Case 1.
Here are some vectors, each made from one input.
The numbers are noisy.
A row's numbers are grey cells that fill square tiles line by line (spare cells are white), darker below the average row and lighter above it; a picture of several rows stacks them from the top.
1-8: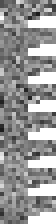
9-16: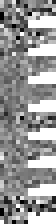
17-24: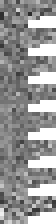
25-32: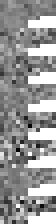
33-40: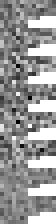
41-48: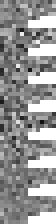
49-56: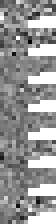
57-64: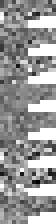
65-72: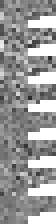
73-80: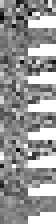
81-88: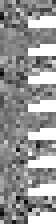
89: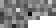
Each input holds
a point on a 9-point line.
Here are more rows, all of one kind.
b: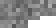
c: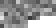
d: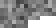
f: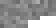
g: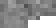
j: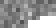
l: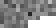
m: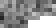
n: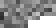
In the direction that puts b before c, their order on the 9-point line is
m, j, n, f, g, d, b, c, l.
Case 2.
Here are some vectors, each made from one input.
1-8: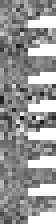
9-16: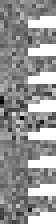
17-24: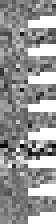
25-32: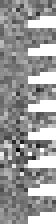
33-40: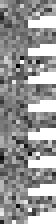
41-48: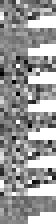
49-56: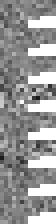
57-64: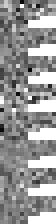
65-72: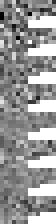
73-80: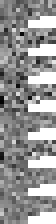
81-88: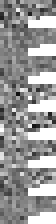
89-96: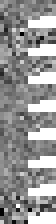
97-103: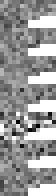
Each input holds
a point on a 10-point line.
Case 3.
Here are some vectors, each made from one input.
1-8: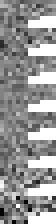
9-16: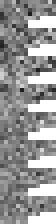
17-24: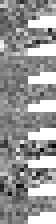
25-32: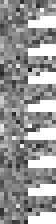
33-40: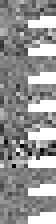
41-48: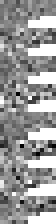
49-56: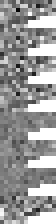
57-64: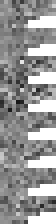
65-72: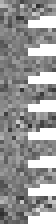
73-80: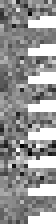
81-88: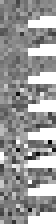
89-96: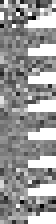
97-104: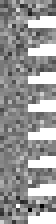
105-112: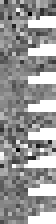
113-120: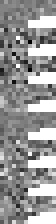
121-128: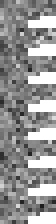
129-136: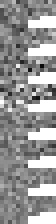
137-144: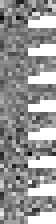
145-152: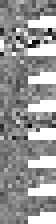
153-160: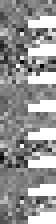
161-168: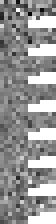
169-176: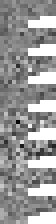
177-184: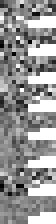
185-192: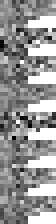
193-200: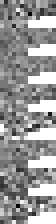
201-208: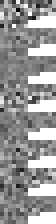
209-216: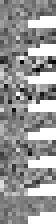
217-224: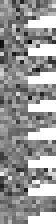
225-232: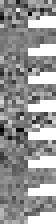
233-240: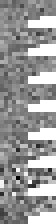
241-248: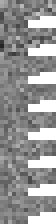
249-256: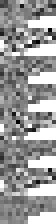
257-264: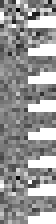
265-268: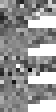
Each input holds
a point on a 9-point circle.
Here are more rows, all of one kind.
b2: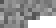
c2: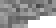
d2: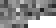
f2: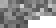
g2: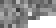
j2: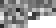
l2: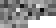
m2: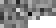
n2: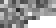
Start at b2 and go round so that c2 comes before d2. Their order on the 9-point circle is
b2, n2, l2, m2, c2, g2, d2, f2, j2.
